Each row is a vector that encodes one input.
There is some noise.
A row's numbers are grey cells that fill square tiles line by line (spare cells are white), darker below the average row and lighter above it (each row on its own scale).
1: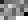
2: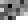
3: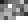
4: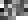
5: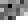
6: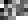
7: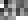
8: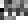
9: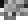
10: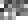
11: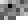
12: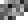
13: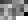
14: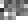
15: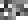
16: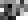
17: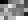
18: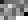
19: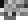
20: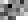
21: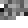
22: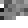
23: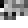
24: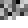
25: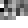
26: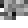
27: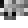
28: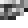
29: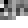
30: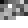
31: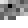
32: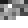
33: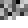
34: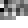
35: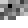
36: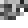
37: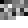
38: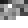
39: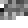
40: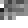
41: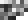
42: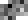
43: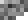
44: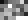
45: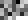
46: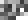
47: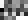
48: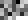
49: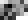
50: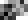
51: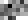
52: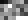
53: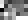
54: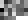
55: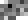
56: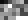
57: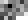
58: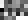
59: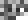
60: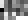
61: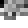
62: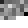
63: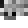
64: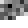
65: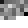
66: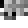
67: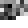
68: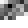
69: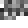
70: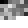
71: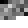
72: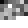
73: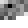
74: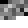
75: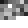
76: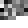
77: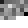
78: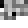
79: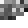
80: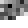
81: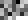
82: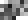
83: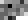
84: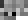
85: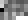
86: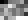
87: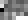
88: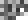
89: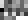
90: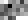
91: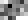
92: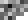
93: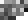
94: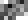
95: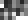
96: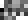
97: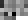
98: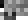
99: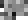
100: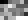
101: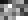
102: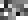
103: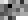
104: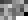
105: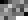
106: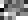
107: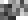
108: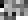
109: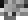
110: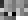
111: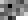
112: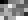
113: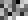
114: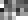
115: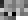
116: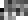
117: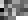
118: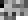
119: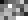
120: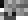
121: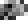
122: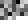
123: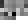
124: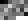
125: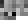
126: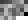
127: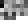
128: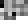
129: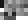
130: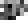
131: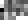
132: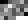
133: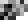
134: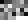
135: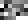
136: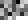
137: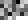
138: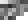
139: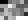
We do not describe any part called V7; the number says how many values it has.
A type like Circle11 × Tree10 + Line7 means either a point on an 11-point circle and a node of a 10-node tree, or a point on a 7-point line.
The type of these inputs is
List2(Bool × V7).
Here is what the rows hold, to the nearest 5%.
All of them are lists of up to two items, each a true/false value and a value of V7: about 5% are empty, 40% hold one and 55% two.
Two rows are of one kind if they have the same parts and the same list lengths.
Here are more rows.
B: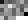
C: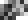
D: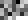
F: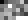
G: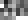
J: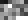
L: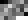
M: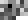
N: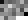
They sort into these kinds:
B, F, J, L, N
C, G, M
D

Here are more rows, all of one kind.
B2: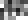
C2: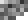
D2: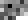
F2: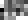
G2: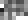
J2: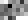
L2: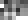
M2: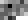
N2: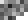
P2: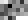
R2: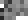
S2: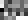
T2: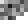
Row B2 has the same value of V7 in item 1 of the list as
F2 and S2.
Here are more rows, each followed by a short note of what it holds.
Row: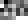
a list of two items
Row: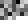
the empty list
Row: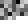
the empty list
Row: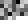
the empty list
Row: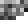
a list of two items
